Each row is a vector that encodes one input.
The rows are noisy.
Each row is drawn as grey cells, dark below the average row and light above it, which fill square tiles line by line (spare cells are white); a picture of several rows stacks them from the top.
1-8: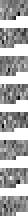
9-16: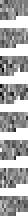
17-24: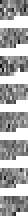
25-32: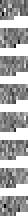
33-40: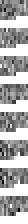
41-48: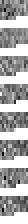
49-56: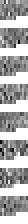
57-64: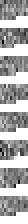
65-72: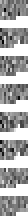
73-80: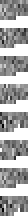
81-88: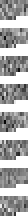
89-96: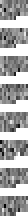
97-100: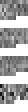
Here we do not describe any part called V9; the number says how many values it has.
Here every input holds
a value of V9, together with a list of up to two points on a 5-point line.
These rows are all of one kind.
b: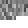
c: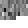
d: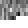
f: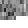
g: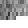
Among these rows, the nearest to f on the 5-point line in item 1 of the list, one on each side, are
c and d.
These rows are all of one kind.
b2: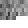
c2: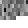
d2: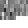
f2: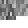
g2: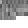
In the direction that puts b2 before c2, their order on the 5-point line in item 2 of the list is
d2, b2, f2, g2, c2.
